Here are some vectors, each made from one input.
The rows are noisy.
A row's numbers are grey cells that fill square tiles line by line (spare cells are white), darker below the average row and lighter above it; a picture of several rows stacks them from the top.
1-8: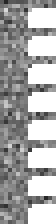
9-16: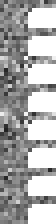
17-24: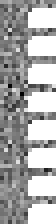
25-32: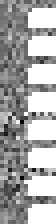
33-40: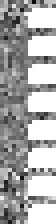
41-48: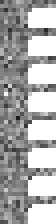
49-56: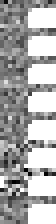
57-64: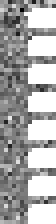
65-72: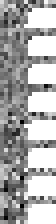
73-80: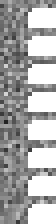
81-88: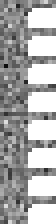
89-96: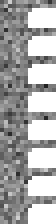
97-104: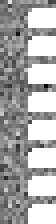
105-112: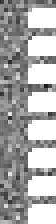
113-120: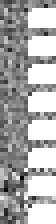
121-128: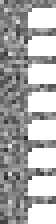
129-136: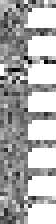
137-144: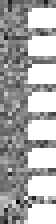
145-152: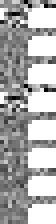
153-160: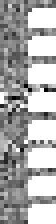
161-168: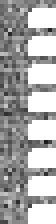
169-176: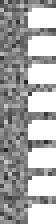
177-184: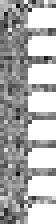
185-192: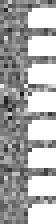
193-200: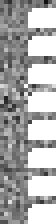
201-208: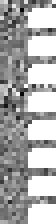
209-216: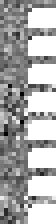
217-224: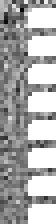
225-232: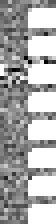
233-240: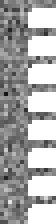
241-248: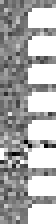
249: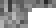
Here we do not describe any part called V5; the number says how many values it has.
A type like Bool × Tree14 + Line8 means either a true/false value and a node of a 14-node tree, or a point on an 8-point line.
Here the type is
List3(Bool × V5).
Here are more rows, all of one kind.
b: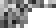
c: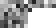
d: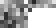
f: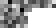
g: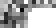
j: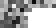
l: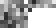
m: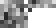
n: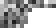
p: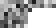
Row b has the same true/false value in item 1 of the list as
f and n.
